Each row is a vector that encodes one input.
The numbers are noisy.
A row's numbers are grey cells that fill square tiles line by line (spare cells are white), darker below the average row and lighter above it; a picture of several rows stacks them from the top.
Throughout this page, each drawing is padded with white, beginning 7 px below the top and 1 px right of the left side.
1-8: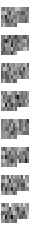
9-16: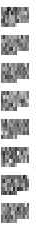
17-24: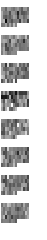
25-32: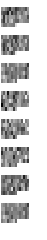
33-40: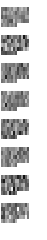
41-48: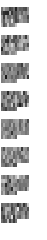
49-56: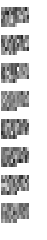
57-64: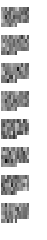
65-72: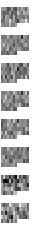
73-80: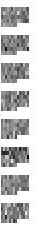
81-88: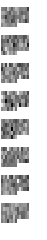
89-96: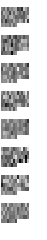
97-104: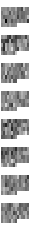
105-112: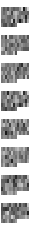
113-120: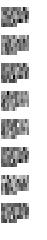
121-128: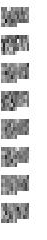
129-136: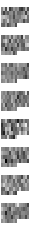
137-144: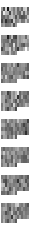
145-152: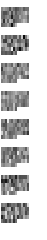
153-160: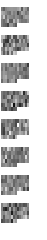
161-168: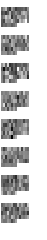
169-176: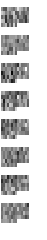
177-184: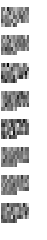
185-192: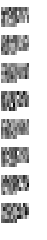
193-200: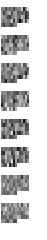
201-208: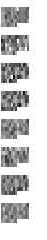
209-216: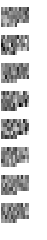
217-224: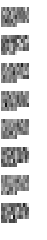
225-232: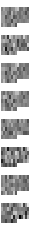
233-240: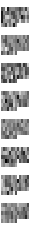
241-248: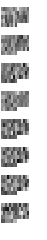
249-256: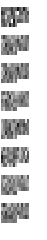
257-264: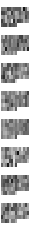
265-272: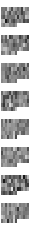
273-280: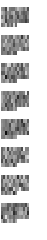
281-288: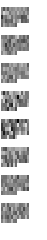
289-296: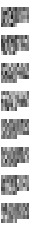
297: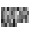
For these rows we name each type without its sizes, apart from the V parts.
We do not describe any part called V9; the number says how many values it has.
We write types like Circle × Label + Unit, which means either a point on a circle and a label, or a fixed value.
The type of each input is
Line + Tree + V9.
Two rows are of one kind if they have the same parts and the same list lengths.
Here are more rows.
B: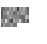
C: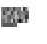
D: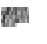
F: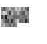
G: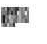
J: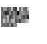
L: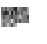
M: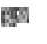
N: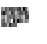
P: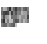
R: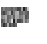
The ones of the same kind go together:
B, F
C, N, R
D, G, J, L, M, P

